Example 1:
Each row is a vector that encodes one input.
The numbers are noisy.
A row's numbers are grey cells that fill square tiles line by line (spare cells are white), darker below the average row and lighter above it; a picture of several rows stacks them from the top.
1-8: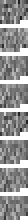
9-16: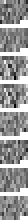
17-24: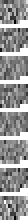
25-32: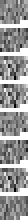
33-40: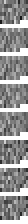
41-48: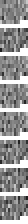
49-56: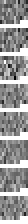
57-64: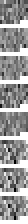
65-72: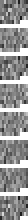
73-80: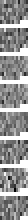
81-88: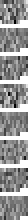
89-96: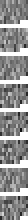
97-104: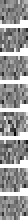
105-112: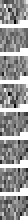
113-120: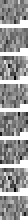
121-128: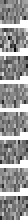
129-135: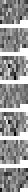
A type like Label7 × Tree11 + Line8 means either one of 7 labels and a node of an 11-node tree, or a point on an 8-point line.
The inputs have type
Line4.
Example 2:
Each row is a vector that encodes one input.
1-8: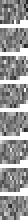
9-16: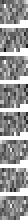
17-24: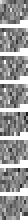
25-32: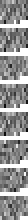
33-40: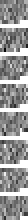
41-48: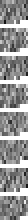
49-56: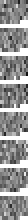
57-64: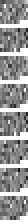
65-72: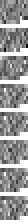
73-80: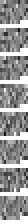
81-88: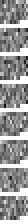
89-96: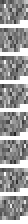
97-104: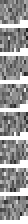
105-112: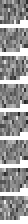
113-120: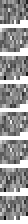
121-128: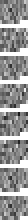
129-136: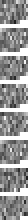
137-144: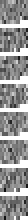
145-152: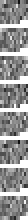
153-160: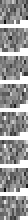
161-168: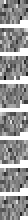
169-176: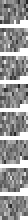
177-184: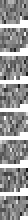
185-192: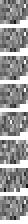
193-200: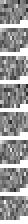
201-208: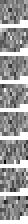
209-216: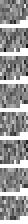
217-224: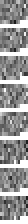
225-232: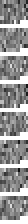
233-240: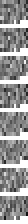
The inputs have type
Circle9.
